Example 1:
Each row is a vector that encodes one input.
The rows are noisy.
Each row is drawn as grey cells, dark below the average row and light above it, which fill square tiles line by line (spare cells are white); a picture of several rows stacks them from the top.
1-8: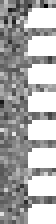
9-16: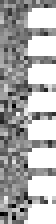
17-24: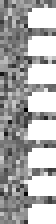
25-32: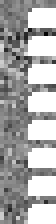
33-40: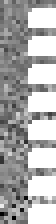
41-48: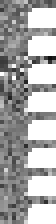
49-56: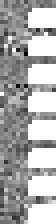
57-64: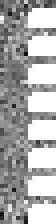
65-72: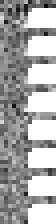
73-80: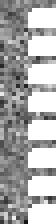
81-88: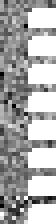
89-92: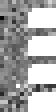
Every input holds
either a point on a 9-point line, or three true/false values.
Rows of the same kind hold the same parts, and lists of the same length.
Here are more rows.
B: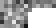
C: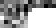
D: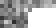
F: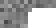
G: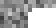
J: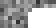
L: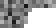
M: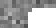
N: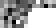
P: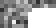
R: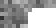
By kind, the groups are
B, C, F, G, J, M, P, R
D, L, N

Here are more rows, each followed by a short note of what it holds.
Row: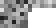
a point on a 9-point line
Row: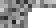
a point on a 9-point line
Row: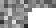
three true/false values
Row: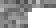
a point on a 9-point line
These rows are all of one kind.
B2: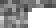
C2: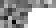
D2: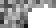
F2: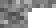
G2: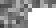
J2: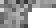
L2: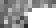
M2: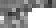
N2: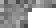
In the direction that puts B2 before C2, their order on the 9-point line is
G2, J2, N2, M2, F2, L2, B2, C2, D2.
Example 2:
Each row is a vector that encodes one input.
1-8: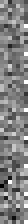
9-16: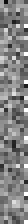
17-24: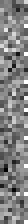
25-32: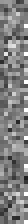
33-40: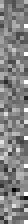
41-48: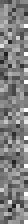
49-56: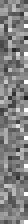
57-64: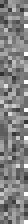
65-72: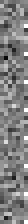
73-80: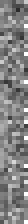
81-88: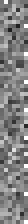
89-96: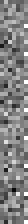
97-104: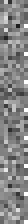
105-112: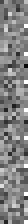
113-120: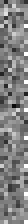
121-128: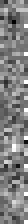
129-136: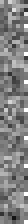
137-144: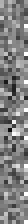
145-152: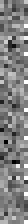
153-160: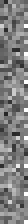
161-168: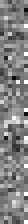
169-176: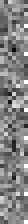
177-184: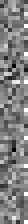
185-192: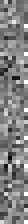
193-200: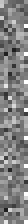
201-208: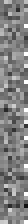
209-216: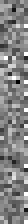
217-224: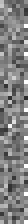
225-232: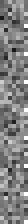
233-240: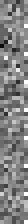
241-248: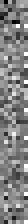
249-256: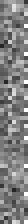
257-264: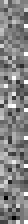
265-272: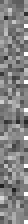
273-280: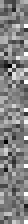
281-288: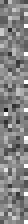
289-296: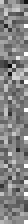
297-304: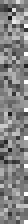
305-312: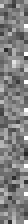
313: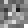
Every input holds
a list of up to two points on a 13-point line.
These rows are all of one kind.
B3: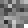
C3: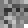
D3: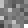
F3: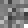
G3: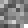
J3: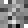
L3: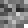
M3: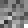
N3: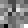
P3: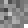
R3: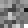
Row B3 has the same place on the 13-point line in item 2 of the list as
C3 and J3.
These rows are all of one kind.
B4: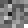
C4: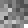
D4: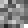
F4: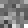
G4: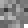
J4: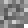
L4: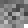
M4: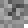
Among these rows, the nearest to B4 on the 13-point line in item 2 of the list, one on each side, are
D4 and G4.
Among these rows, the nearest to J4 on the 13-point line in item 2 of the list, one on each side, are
C4 and L4.
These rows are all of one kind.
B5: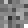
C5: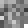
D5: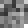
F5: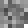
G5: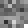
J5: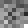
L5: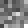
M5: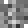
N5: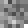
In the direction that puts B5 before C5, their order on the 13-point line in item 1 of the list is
B5, M5, F5, J5, N5, G5, L5, C5, D5.
